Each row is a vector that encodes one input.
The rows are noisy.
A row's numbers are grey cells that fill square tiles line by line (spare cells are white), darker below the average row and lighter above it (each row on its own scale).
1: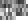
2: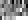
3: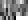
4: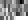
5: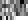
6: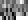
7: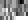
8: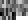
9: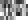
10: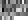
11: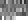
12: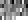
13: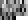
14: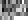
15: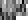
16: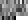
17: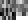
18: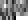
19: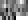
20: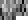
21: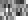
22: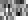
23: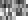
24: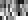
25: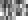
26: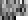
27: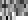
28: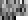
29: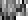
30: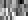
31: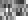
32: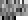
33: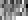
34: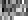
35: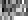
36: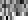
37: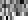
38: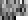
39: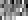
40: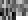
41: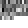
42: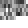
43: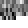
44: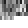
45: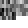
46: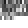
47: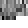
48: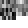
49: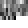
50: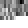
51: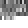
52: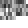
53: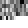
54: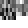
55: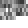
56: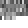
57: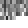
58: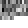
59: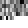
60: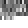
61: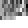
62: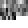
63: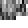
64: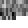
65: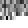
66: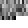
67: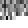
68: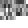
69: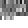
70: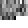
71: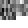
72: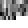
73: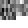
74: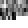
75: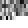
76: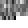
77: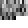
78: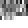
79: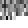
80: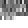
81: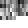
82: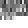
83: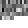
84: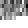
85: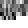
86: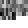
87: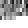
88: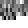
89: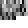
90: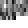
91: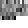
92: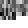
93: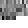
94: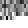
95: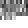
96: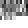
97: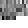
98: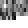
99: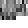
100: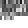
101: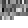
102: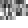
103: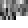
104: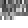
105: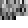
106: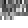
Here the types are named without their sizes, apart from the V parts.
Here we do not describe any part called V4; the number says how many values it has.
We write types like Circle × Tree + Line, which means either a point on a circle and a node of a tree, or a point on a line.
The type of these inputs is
Bool × (Line + V4).
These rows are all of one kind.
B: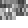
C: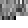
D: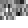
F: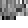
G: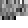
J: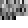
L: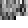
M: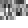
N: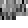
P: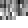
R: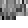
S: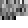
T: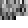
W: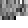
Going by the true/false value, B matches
D, M and P.
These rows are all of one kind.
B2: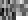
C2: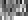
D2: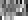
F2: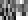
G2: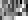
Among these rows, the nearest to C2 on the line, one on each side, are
D2 and F2.
